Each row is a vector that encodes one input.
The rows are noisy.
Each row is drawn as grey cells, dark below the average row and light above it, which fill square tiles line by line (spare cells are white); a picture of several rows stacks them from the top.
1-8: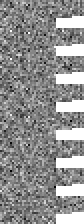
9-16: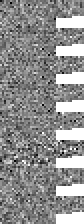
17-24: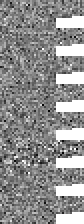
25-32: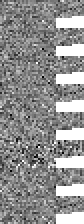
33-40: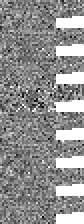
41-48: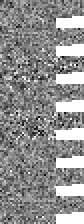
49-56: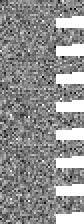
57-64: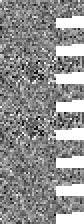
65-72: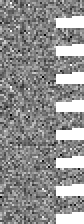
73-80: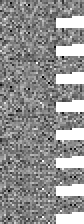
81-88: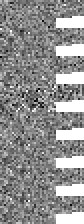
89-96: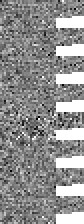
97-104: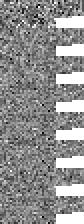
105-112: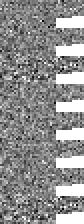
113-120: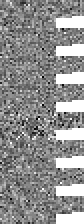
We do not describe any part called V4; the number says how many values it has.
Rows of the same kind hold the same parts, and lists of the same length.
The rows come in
3 kinds.
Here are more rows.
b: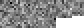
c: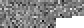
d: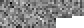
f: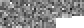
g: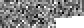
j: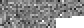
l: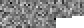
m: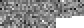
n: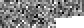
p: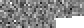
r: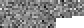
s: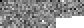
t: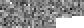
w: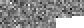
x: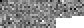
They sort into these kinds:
b, d, j, l, m, s, x
c, f, p, r, t, w
g, n

